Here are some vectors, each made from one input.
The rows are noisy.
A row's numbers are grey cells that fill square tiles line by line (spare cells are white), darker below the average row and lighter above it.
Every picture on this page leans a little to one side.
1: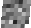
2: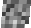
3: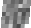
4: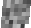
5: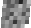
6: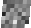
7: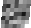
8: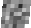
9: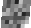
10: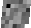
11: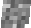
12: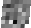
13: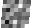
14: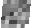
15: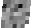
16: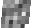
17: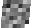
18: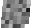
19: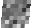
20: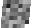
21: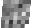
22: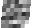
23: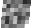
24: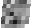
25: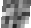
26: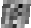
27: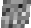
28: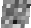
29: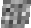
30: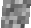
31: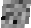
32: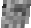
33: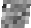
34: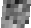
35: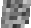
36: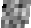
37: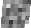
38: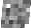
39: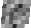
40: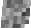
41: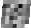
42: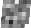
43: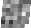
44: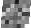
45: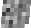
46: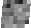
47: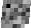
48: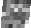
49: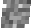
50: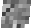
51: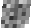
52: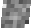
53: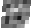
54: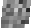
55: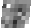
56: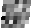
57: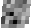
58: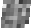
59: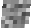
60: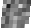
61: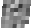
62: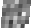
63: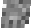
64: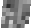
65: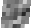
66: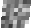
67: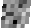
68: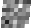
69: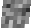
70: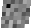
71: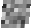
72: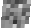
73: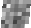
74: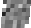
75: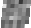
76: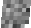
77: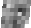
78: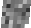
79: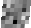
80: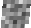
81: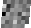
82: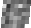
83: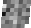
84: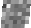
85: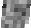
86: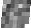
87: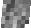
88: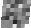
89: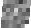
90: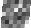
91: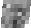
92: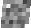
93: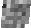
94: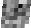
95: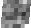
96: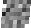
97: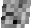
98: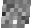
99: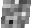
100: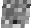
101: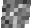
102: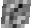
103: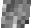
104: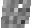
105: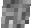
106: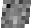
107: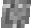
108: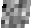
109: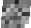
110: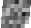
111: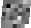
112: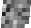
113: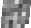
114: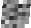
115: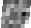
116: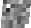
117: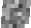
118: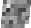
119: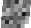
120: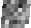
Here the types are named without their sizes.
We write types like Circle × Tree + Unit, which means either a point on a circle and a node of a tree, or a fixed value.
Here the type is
(Bool × Bool × Bool × Bool + Label) × Tree.
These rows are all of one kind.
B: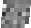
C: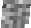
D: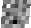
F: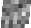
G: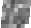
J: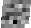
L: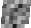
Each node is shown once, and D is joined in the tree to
G and J.
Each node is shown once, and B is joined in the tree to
F.
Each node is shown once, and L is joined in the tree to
C.
